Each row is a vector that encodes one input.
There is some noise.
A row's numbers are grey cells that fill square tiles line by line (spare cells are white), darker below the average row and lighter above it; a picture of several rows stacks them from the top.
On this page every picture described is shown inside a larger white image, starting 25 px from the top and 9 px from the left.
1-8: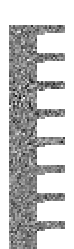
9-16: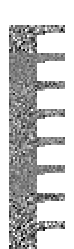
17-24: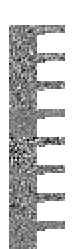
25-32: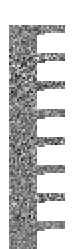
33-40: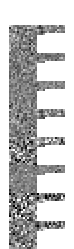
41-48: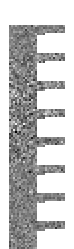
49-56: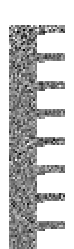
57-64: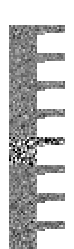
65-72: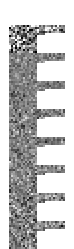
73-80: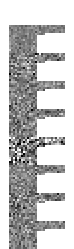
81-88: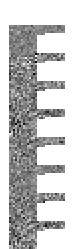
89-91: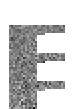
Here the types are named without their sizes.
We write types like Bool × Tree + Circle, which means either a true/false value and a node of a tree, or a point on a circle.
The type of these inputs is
((Bool × Bool × Bool + Unit) × Tree + Unit) × Label.
